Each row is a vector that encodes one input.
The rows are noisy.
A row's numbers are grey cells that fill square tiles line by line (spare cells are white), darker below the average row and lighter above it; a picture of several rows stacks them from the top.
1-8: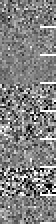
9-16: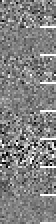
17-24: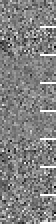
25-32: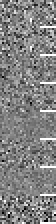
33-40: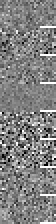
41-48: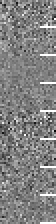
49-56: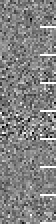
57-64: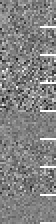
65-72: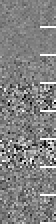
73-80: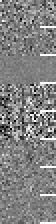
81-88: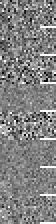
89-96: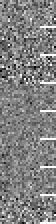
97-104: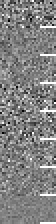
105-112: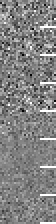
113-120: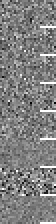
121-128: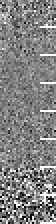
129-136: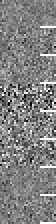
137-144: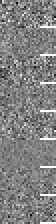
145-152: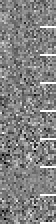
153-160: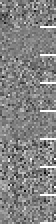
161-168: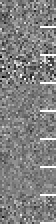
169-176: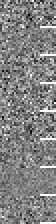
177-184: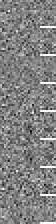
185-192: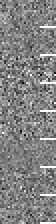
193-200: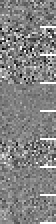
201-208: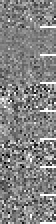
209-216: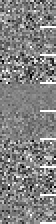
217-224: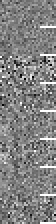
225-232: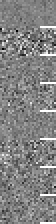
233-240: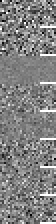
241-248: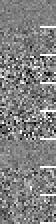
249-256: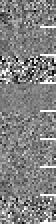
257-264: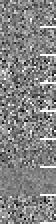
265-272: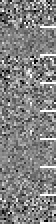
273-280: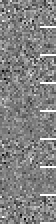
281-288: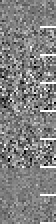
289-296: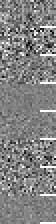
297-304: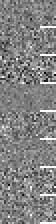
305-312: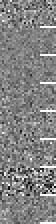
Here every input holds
a true/false value, together with either a fixed value, or a node of a 17-node tree.
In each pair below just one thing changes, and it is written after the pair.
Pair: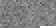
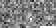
the true/false value
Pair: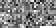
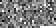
the node of the tree
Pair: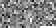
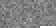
the node of the tree
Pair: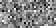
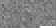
the node of the tree
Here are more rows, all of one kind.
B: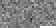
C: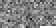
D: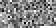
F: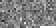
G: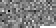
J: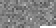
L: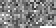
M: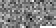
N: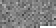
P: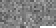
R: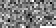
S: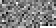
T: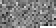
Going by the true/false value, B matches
G, J, M and R.
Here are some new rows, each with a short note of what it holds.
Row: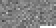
a true/false value
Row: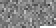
a true/false value
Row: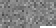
a node of a 17-node tree and a true/false value
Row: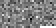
a true/false value
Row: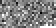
a true/false value
